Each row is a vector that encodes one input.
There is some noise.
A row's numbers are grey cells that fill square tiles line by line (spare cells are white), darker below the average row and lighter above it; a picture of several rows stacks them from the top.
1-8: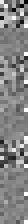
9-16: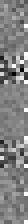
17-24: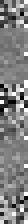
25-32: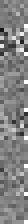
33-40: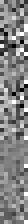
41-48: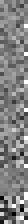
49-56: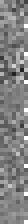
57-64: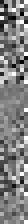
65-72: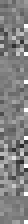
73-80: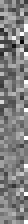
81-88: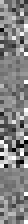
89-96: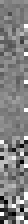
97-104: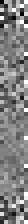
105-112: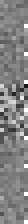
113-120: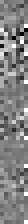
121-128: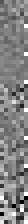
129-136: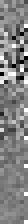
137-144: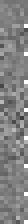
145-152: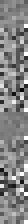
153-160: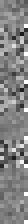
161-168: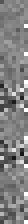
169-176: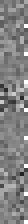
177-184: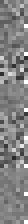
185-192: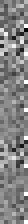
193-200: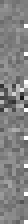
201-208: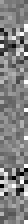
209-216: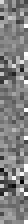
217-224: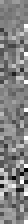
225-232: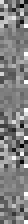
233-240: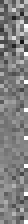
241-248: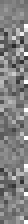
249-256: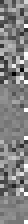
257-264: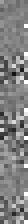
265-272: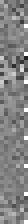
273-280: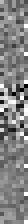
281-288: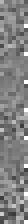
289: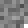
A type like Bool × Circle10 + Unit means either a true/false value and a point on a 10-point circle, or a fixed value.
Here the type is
Label12 × Line3 × Line7.
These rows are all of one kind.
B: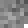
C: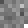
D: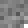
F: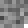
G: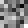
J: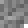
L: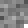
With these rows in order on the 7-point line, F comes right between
C and D.
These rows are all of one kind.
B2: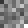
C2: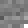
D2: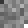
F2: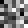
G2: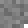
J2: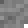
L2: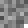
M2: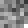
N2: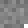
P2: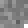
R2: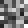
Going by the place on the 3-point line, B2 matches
M2 and P2.
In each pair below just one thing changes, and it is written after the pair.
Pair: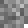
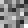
the place on the 7-point line
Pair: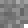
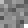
the place on the 3-point line
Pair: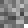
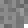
the label
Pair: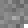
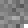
the place on the 7-point line
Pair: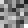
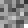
the place on the 7-point line
